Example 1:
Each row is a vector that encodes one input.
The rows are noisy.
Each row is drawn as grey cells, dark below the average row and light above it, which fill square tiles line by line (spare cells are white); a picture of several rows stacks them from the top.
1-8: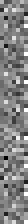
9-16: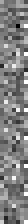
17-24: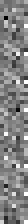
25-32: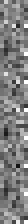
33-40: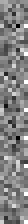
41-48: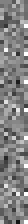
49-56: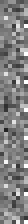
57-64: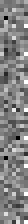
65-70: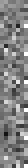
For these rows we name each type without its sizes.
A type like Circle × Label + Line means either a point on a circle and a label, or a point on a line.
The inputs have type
Line × (Tree + Unit).
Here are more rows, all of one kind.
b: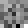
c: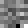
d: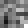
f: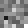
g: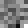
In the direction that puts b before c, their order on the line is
b, d, f, g, c.
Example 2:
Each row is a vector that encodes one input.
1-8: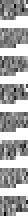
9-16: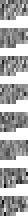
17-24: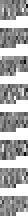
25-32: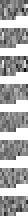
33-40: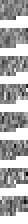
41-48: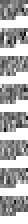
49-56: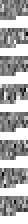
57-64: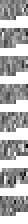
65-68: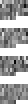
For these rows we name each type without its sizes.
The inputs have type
Line × Tree.
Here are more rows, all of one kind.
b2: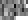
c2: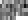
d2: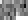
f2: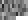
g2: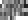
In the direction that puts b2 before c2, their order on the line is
b2, f2, d2, c2, g2.
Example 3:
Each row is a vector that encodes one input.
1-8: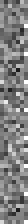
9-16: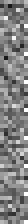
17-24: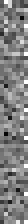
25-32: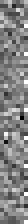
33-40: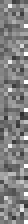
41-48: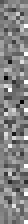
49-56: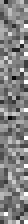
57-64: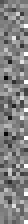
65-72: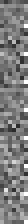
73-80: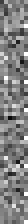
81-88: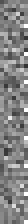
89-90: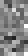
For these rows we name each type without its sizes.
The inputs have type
Label × (Tree + Unit).
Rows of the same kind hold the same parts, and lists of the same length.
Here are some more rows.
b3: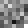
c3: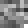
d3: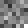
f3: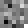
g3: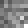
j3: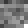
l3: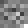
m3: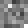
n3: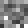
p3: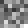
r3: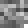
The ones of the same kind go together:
b3, n3, p3
c3, d3, f3, g3, j3, l3, m3, r3

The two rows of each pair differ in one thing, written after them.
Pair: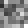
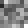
the node of the tree
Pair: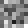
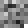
the label
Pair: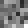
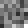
the node of the tree
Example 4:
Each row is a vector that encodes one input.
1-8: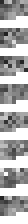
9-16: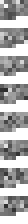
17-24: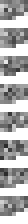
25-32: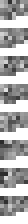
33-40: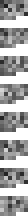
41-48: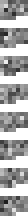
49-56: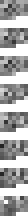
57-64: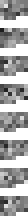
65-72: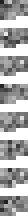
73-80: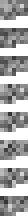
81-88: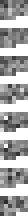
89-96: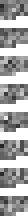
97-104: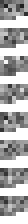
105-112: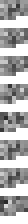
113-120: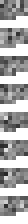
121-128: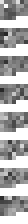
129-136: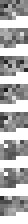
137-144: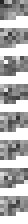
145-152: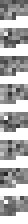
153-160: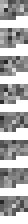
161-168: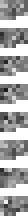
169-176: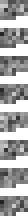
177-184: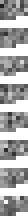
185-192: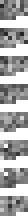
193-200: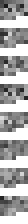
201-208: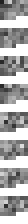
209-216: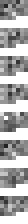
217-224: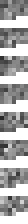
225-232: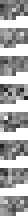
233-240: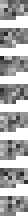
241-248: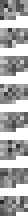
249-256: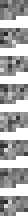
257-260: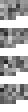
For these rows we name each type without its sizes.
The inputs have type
Bool × Tree.
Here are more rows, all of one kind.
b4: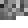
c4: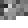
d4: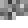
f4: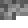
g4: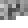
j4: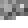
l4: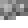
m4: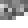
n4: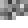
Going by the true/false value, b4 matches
c4 and f4.
